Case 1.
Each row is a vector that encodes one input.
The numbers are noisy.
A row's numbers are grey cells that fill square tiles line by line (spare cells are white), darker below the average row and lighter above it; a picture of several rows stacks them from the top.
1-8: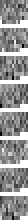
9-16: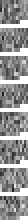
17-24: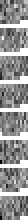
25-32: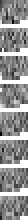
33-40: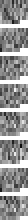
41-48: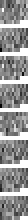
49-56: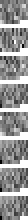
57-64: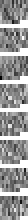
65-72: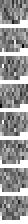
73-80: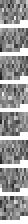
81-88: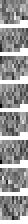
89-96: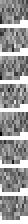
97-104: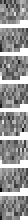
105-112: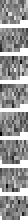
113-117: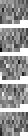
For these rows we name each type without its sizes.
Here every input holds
either a point on a circle, or two labels.
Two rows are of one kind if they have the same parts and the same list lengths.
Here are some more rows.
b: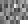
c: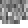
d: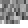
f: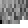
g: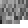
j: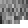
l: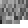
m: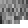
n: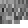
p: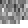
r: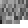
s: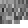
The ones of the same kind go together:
b, c, d, p
f, g, j, l, m, n, r, s

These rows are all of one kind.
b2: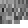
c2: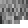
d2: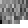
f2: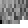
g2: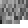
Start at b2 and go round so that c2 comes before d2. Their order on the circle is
b2, c2, d2, f2, g2.
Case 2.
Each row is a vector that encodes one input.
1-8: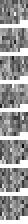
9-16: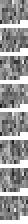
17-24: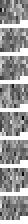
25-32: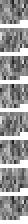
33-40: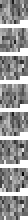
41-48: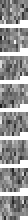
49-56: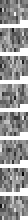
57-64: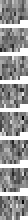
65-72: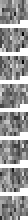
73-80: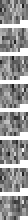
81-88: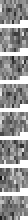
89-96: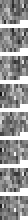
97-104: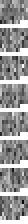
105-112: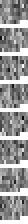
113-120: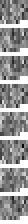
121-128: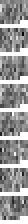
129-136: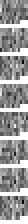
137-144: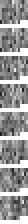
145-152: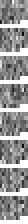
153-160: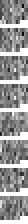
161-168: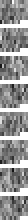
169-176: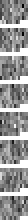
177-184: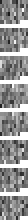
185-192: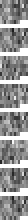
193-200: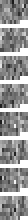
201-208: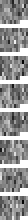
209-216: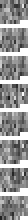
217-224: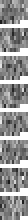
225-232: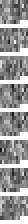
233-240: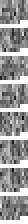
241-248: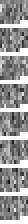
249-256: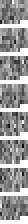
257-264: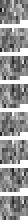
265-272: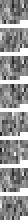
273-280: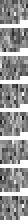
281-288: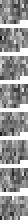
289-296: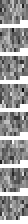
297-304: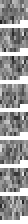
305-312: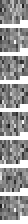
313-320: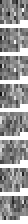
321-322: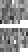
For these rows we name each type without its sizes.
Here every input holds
either a point on a circle and a true/false value, or a label.
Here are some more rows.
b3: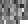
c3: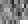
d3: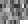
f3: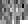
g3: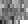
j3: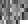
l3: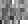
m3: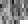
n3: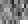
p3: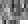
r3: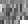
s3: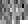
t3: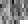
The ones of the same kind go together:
b3, f3, g3, j3, l3, r3, s3
c3, d3, m3, n3, p3, t3

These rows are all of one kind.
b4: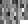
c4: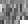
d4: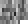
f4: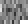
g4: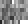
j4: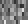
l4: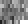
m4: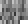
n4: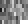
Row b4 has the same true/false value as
j4 and n4.
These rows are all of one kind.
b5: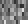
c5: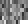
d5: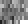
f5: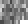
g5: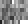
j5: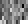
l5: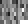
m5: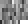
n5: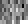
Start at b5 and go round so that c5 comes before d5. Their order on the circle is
b5, c5, j5, n5, m5, g5, d5, f5, l5.
